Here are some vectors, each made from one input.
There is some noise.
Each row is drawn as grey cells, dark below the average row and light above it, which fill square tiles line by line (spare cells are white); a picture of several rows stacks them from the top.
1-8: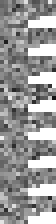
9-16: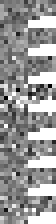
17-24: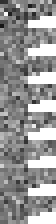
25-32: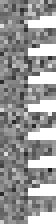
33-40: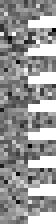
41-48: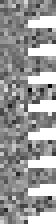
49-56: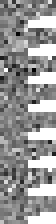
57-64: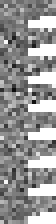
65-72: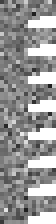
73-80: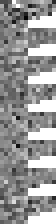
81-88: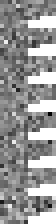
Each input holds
three true/false values, together with a list of up to two points on a 7-point line.
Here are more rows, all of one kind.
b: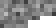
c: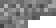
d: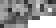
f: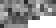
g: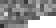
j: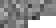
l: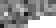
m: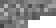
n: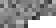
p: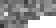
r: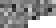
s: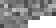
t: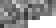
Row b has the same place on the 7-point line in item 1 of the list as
d, j, n and t.
